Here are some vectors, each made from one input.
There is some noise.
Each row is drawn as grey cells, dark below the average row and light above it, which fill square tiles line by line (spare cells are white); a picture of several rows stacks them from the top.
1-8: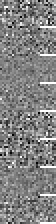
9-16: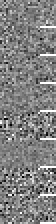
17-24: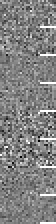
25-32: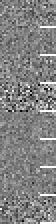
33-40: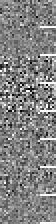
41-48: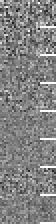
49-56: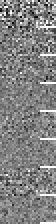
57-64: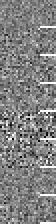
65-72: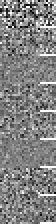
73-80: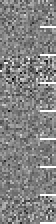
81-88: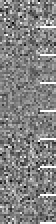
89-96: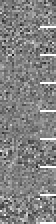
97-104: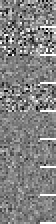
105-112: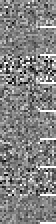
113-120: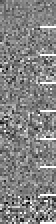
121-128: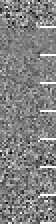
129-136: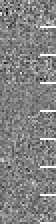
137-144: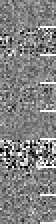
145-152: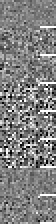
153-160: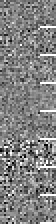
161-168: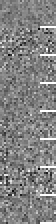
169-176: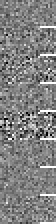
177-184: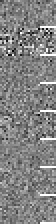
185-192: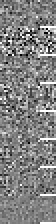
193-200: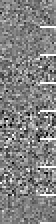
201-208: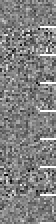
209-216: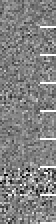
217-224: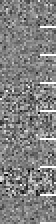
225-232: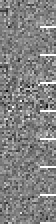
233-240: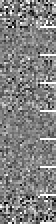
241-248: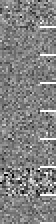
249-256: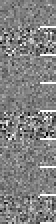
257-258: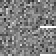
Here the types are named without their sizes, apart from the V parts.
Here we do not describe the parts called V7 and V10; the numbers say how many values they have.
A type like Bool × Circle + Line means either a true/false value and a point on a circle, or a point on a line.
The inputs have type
Bool × Bool × Bool × Bool × Bool × Line × Tree × V7 × V10.
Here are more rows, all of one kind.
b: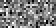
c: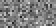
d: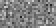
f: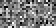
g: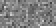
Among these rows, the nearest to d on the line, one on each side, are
f and g.
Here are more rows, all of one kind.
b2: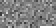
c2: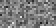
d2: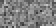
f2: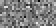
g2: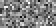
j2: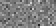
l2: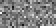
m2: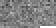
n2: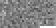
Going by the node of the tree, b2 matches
g2 and l2.
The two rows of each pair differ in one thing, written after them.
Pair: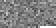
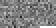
the value of V7
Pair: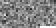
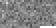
one of the five true/false values
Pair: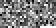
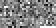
one of the five true/false values
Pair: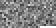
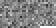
the place on the line
